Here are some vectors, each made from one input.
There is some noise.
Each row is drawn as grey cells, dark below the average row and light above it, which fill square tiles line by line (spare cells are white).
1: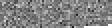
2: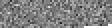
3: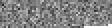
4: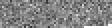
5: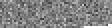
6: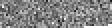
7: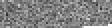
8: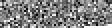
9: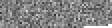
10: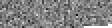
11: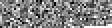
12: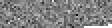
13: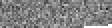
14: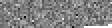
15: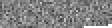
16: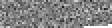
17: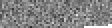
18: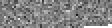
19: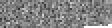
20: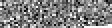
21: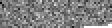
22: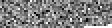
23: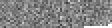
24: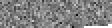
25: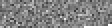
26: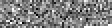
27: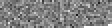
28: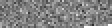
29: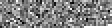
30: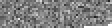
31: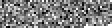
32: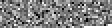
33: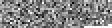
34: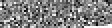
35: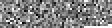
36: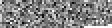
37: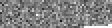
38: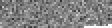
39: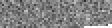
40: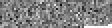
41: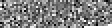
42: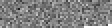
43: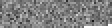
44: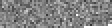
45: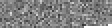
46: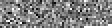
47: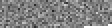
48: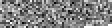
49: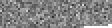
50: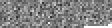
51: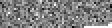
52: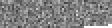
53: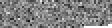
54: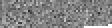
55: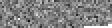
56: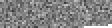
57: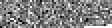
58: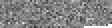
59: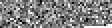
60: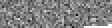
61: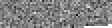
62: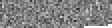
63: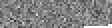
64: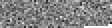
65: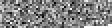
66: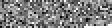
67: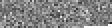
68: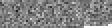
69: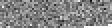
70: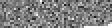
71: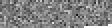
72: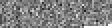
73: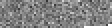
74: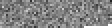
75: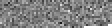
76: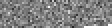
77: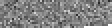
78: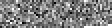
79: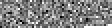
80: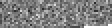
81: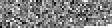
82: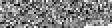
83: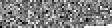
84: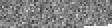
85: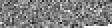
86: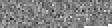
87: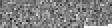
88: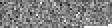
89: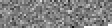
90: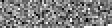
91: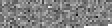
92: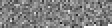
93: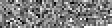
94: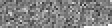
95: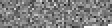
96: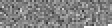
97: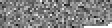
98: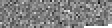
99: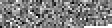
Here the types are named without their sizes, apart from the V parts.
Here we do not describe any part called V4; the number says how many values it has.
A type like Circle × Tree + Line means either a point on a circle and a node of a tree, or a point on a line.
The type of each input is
Line + List(Bool × V4).
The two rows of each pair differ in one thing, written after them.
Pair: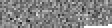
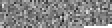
the true/false value in item 1 of the list
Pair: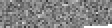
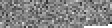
the value of V4 in item 1 of the list
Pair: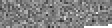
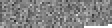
the value of V4 in item 1 of the list
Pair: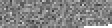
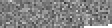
the value of V4 in item 1 of the list
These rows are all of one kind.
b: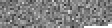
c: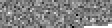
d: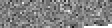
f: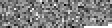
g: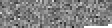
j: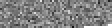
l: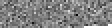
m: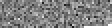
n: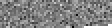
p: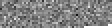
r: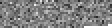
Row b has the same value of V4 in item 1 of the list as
c, d, f and l.
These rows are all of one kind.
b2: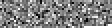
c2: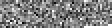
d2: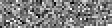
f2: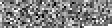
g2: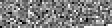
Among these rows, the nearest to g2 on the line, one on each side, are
b2 and d2.
